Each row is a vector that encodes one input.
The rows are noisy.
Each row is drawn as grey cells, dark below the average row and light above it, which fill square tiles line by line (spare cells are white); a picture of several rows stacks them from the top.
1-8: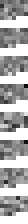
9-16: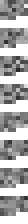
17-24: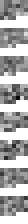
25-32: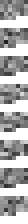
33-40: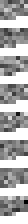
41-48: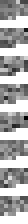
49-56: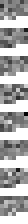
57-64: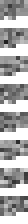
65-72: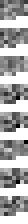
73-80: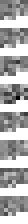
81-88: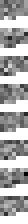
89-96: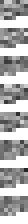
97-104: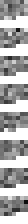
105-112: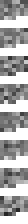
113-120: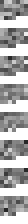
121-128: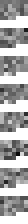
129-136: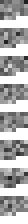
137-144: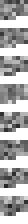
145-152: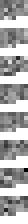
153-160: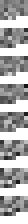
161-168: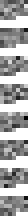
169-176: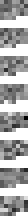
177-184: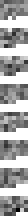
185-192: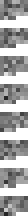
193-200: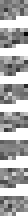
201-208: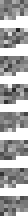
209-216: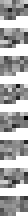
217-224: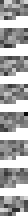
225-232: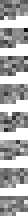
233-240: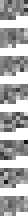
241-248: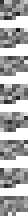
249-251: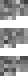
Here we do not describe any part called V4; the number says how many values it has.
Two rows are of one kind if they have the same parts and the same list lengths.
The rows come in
3 kinds.
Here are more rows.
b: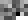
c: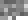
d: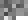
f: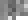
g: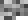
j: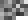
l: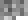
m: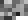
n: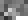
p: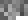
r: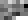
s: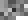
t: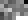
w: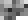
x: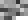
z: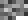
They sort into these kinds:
b, g, j, m, r, w, x
c, d, f, l, s, z
n, p, t

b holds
one of 10 labels.
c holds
a point on a 7-point line and a value of V4.
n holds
a point on a 7-point line and three true/false values.
